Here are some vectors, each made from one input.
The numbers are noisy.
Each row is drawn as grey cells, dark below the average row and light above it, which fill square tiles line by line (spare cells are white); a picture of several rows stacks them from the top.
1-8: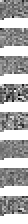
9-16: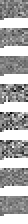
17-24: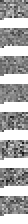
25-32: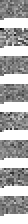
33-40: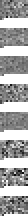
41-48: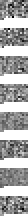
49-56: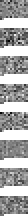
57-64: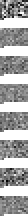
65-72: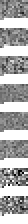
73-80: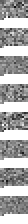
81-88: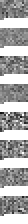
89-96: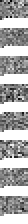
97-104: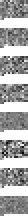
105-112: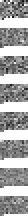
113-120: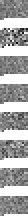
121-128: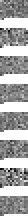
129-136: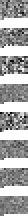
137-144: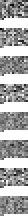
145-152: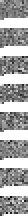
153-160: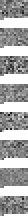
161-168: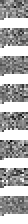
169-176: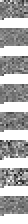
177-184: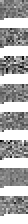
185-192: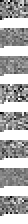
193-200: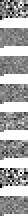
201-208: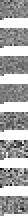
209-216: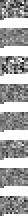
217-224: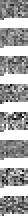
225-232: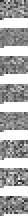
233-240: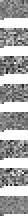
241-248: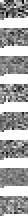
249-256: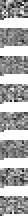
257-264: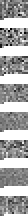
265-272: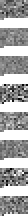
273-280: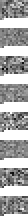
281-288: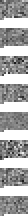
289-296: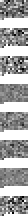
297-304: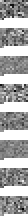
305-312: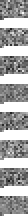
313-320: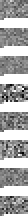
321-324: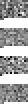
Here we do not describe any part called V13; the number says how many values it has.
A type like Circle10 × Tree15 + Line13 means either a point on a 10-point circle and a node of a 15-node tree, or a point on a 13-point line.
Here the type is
List2(Line9 × V13).
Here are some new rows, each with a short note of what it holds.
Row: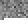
a list of two items
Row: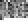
the empty list
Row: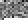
a list of one item
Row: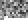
the empty list
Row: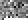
a list of two items
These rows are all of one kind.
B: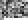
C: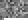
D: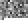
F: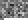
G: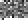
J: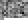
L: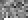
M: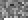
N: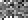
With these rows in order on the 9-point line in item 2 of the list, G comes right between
J and N.
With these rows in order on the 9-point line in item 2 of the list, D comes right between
L and M.
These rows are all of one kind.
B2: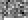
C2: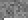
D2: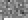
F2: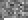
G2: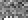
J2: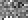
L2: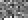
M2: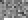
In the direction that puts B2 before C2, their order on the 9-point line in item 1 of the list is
M2, B2, G2, F2, J2, C2, D2, L2.
